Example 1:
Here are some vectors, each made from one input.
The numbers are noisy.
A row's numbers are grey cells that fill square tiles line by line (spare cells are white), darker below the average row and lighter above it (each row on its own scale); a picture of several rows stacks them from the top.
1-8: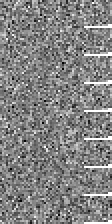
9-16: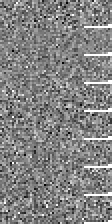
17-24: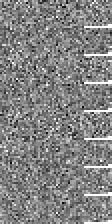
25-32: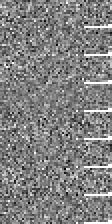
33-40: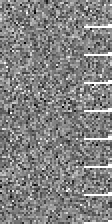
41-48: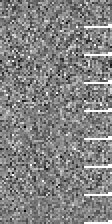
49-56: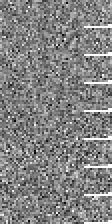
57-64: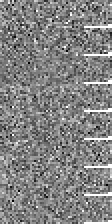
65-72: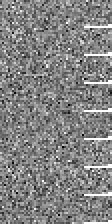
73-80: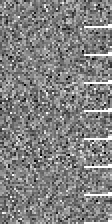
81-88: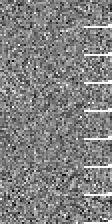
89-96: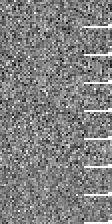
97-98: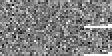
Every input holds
either a point on a 6-point line, or a point on an 11-point line.
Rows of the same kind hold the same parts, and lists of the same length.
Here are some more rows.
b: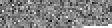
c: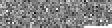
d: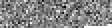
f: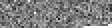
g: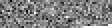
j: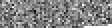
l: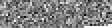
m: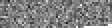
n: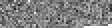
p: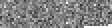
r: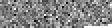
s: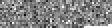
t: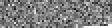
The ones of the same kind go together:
b, f, g, m, n, t
c, d, j, l, p, r, s

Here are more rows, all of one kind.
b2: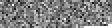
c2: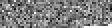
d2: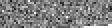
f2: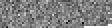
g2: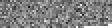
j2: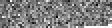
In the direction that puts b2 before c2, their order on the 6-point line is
f2, j2, g2, b2, c2, d2.
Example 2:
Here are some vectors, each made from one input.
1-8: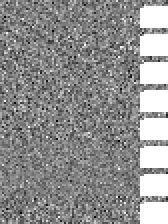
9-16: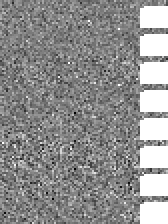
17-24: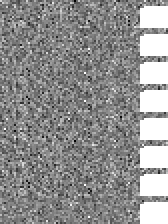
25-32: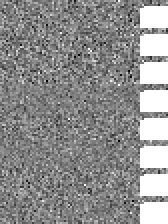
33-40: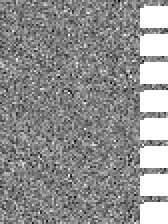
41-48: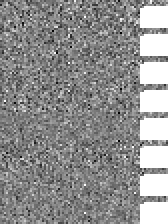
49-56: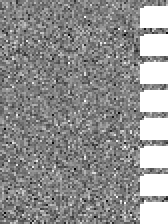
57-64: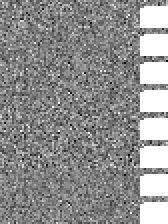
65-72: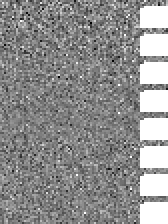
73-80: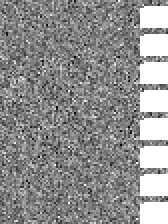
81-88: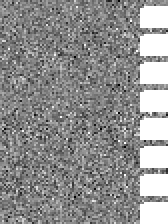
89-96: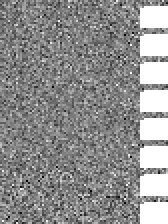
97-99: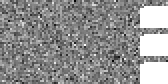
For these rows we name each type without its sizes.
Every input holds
a point on a line, together with either a fixed value, or four true/false values.
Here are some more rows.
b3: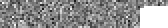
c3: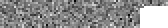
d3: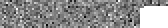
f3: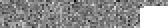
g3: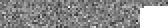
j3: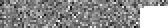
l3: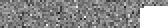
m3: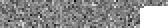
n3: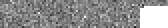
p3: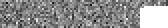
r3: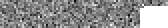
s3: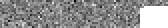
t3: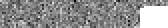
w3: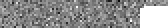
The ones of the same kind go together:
b3, c3, d3, f3, m3, r3, s3, t3
g3, j3, l3, n3, p3, w3

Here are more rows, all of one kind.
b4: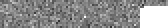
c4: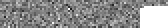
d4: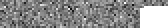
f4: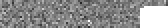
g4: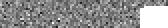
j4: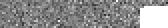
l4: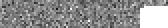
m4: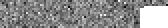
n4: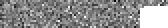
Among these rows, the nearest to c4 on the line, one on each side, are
d4 and f4.
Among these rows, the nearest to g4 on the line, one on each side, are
f4 and l4.
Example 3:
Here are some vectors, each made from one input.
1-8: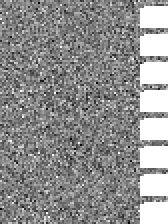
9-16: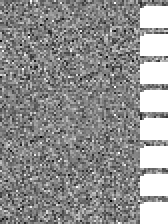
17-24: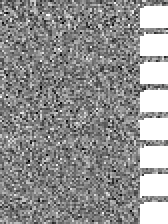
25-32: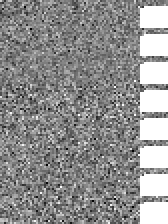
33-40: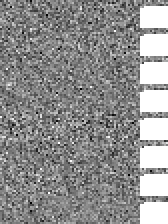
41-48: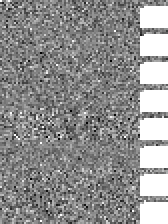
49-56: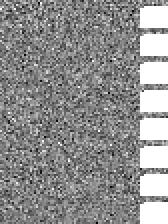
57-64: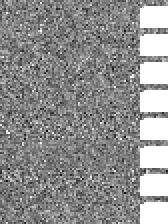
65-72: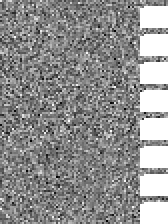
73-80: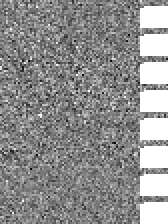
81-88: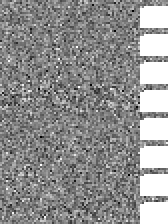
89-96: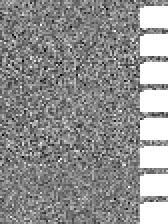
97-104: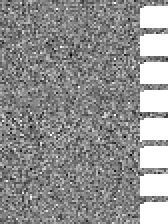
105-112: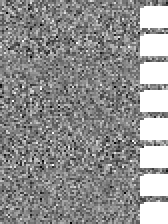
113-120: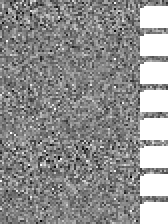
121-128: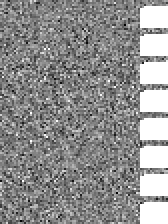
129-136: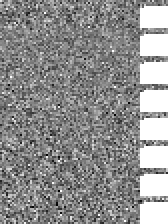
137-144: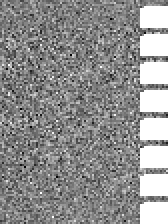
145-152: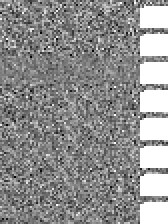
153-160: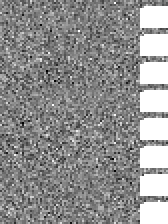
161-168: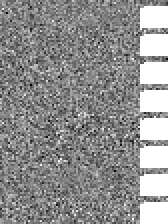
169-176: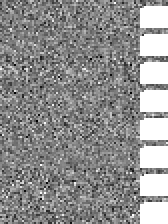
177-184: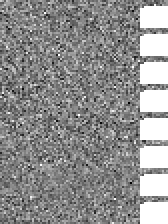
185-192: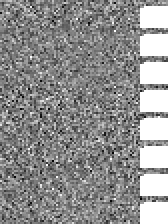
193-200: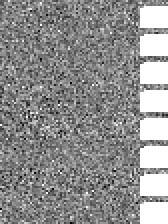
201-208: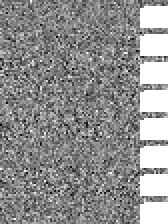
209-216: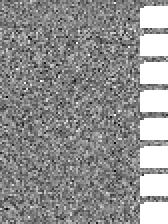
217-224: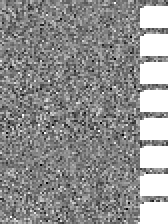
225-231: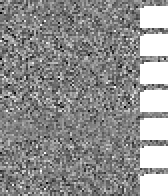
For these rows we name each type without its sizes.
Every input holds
a label, together with either a point on a circle, or a fixed value.
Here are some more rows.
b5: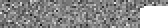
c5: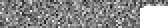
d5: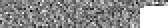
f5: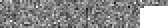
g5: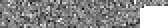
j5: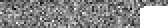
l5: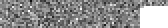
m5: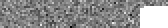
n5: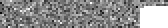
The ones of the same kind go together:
b5, c5, j5
d5, f5, g5, l5, m5, n5

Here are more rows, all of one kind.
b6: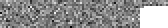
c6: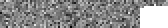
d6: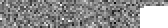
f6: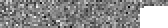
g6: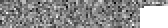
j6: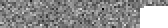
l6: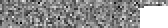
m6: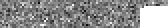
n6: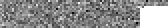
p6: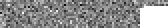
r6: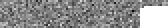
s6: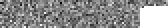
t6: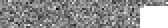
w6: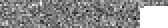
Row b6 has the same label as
c6, f6 and r6.
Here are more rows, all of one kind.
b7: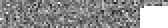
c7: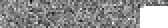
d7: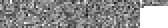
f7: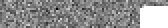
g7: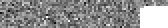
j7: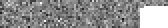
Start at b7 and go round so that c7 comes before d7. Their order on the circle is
b7, c7, f7, j7, g7, d7.
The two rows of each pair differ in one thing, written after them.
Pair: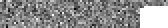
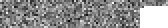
the label
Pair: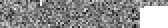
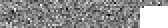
the label
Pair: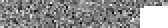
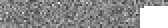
the label
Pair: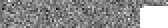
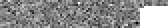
the place on the circle
